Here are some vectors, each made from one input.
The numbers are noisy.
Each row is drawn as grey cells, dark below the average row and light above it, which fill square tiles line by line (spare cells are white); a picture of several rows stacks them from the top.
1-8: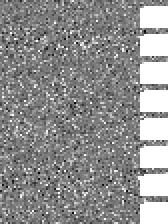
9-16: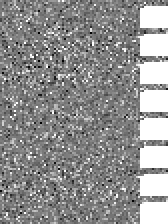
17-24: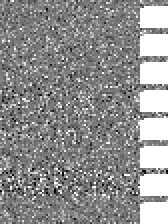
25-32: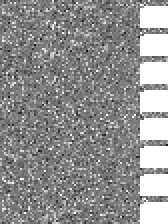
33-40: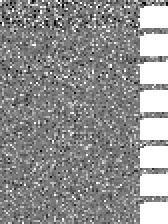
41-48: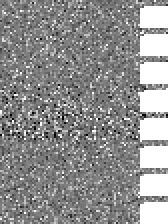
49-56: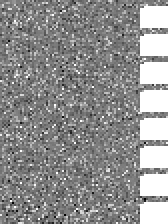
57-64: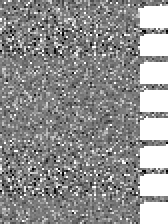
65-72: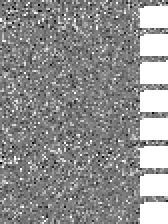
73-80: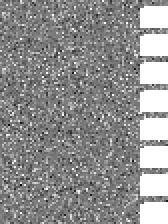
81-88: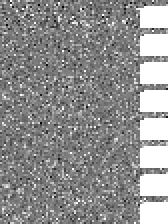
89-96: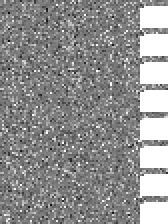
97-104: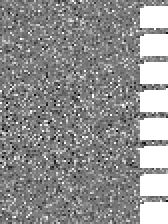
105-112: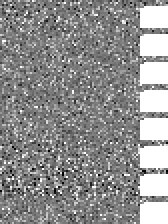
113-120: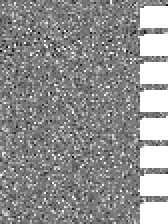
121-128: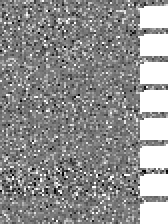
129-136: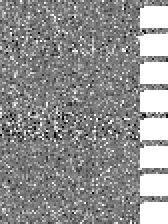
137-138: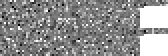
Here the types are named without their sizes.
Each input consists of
either a fixed value, or a node of a tree, or four true/false values.
